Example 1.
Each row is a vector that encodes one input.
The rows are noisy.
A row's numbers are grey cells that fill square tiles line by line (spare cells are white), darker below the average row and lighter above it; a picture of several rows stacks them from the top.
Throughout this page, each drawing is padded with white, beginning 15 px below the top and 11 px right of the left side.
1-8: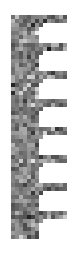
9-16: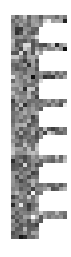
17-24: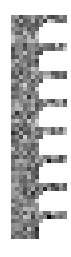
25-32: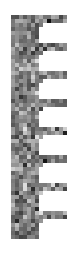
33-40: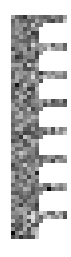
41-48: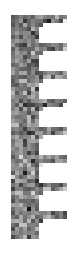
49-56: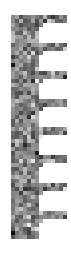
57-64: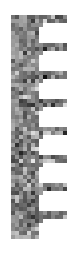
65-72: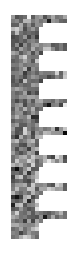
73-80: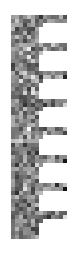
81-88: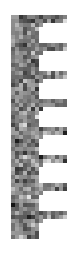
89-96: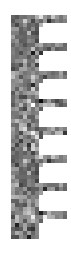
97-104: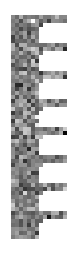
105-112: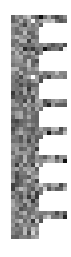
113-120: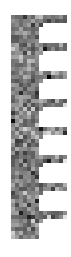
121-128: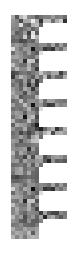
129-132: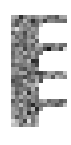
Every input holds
two labels (each one of 6) and a point on an 11-point line.
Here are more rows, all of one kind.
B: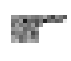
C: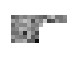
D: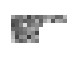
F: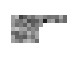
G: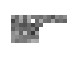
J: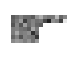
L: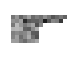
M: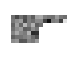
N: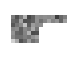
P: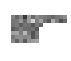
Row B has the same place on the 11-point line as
J, L, M and N.
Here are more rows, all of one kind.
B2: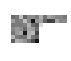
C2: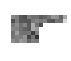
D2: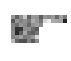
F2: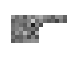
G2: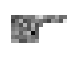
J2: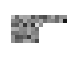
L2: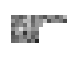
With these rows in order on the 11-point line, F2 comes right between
D2 and J2.
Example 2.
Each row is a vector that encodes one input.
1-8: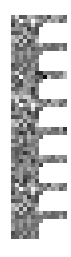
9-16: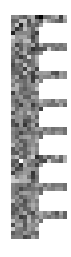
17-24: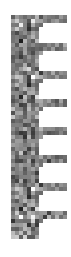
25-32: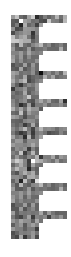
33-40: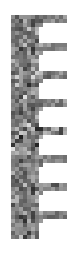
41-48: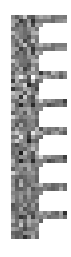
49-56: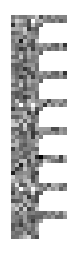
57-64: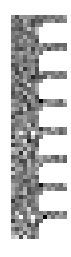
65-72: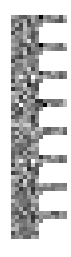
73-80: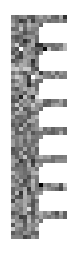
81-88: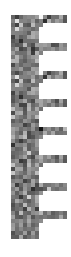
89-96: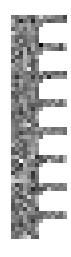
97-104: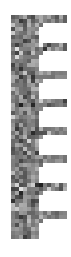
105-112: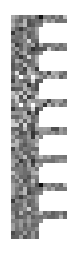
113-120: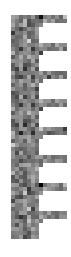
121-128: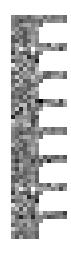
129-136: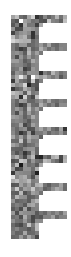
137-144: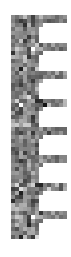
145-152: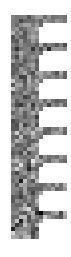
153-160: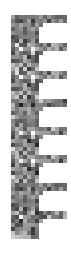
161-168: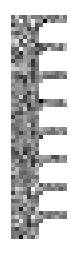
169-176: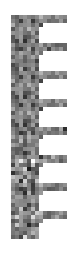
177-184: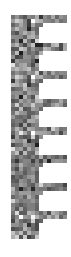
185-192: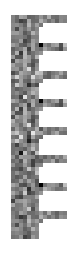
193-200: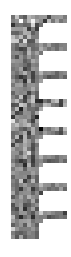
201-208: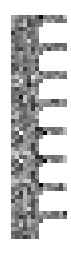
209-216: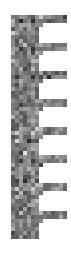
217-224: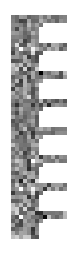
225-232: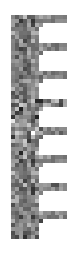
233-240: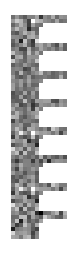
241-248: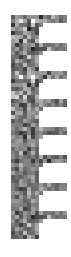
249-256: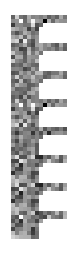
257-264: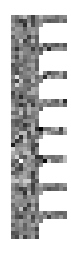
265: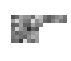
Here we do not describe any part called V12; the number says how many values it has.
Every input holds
either a point on an 11-point line and a true/false value, or a value of V12.
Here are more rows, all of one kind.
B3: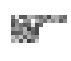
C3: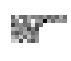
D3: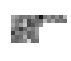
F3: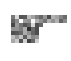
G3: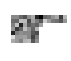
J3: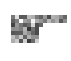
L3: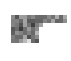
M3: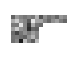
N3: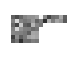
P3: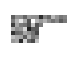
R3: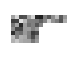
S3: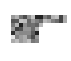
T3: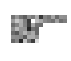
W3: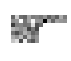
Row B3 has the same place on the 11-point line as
F3, J3 and R3.
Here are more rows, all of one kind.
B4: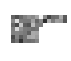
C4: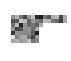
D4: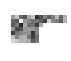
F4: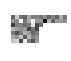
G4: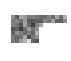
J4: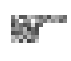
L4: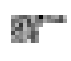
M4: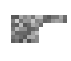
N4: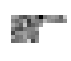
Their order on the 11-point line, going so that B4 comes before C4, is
B4, M4, G4, N4, L4, C4, J4, D4, F4.
